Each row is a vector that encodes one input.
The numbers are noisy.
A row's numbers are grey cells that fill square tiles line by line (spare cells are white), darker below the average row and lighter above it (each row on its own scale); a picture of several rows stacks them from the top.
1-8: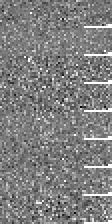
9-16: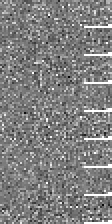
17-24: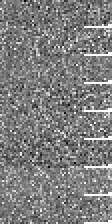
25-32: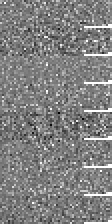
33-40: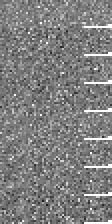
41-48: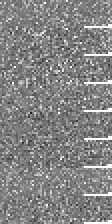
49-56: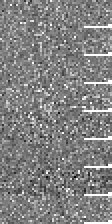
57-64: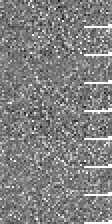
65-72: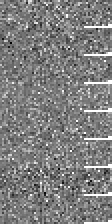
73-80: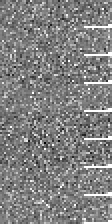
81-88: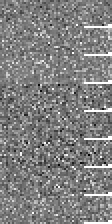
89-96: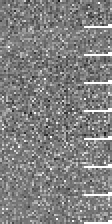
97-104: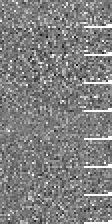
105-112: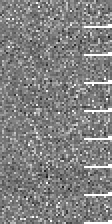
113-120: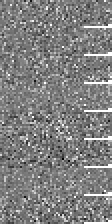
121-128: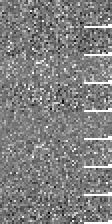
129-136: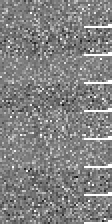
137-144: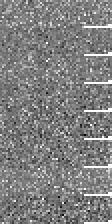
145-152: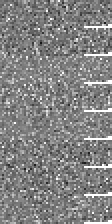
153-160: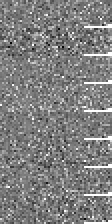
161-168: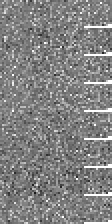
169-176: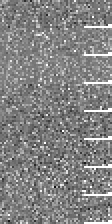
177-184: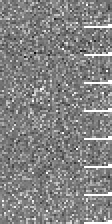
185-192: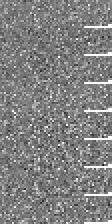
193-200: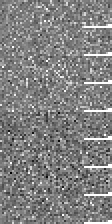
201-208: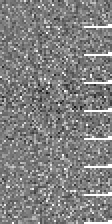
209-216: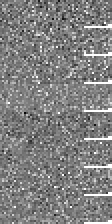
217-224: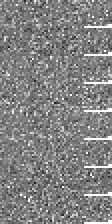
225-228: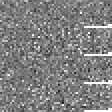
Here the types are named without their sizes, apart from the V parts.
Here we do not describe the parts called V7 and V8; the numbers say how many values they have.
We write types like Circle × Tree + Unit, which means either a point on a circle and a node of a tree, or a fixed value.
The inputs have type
Bool × Circle × V7 + V8.
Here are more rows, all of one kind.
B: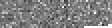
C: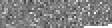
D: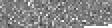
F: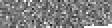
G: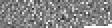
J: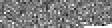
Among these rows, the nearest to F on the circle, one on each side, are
D and G.
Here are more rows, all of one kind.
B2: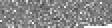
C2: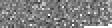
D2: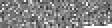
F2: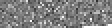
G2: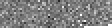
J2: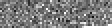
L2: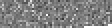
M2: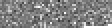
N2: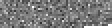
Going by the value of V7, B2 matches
F2 and G2.
